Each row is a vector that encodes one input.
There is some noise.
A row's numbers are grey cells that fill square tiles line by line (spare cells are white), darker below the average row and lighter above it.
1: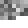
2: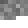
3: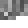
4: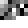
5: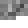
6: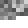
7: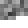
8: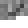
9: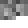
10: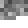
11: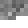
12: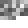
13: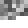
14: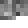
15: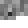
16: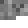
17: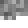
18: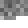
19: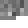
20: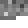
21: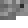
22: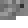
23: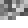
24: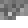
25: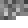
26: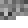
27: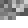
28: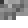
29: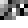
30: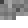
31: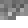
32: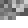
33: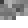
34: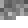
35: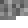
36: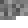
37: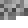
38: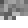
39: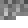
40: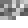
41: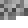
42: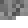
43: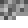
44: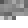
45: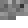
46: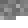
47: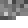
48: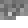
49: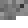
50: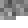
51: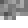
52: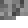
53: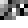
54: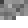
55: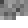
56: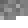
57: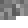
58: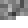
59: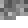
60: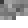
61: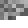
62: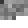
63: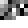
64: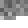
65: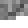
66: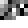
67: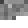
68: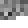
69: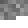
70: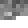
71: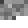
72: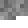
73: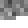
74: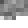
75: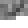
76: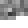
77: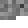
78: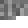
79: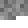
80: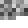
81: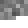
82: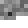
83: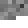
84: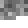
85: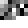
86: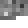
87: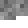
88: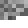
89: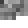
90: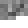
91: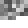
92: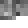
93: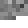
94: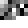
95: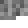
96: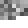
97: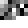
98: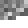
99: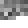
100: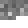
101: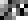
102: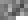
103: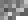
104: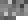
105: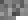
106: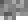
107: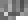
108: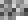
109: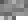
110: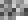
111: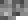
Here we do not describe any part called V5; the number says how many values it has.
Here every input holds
a list of up to three items, each a true/false value and a value of V5.
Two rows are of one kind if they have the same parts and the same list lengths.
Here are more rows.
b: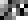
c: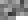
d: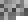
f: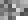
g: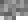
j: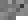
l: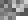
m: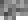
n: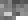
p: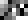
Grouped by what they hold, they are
b, p
c, g, j, m
d, f, l
n

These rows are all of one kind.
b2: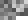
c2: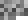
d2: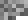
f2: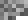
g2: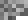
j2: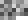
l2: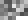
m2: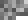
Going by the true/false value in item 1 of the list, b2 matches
j2 and l2.
